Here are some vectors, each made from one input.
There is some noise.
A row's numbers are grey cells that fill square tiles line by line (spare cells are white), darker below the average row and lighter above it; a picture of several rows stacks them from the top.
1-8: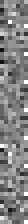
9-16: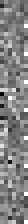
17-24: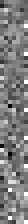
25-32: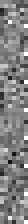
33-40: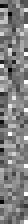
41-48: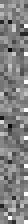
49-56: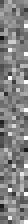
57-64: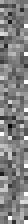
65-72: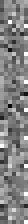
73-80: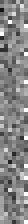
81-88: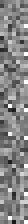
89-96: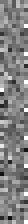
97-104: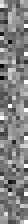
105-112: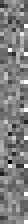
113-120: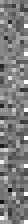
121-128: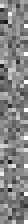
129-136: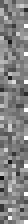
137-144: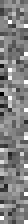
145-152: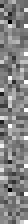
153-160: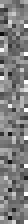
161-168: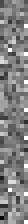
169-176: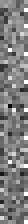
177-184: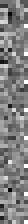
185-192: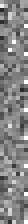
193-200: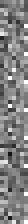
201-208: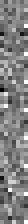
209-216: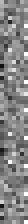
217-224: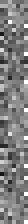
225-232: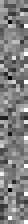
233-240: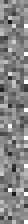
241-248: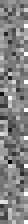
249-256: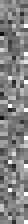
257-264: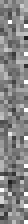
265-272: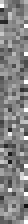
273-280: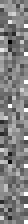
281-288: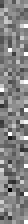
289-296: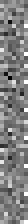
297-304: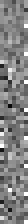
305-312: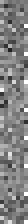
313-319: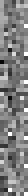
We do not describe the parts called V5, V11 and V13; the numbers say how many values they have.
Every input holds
a point on each of two 3-point lines, a node of a 10-node tree, a true/false value, a value of V5, a value of V11 and a value of V13.
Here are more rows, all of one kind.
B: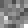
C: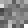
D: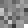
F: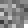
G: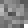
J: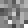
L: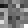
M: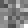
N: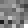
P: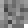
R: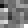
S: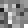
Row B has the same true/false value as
D, J, L and S.
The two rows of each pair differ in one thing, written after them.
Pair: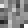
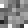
the value of V5
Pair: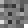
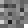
the value of V13
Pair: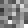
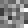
the value of V5
